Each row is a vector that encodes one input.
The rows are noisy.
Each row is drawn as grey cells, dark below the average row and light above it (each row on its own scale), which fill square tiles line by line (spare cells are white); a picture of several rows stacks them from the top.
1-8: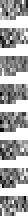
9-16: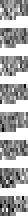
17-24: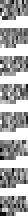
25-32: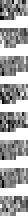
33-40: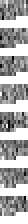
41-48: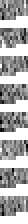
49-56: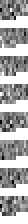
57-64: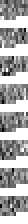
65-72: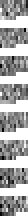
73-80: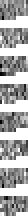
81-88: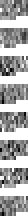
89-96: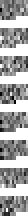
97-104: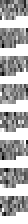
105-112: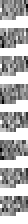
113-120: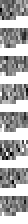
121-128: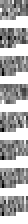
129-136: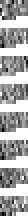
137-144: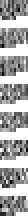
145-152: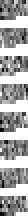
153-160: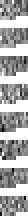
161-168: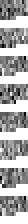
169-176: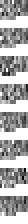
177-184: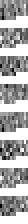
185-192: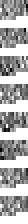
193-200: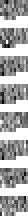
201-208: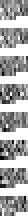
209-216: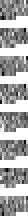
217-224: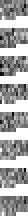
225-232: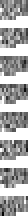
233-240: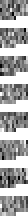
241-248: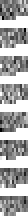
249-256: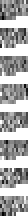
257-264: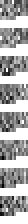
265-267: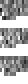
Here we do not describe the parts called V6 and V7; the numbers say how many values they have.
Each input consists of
a true/false value, together with either a node of a 9-node tree, or a value of V6 and a value of V7.
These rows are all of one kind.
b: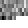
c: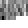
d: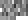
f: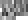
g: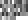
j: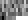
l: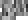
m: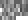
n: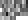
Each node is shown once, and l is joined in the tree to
c and f.
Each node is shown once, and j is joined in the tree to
g.
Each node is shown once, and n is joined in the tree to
d and m.
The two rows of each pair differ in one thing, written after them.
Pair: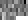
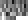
the value of V7
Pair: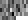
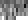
the true/false value
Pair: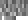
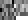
the true/false value
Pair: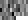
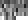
the true/false value
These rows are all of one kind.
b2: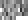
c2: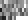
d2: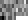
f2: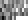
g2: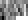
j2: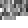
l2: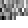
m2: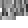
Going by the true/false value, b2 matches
j2 and m2.
